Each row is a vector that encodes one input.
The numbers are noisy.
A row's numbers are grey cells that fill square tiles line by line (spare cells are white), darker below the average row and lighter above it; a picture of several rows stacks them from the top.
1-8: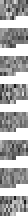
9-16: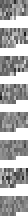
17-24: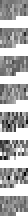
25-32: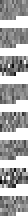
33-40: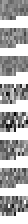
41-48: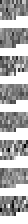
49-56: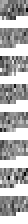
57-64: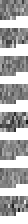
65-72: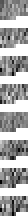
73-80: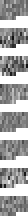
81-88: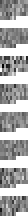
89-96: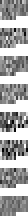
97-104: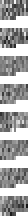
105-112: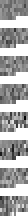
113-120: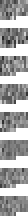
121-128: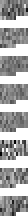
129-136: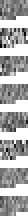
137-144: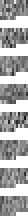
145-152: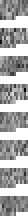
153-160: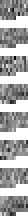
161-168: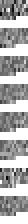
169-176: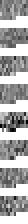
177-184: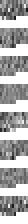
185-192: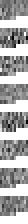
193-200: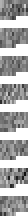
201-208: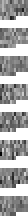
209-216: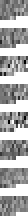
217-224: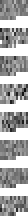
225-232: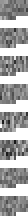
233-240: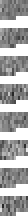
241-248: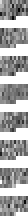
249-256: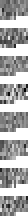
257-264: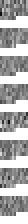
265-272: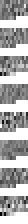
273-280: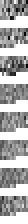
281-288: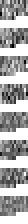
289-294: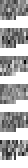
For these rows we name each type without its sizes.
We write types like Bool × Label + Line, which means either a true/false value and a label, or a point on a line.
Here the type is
Circle.
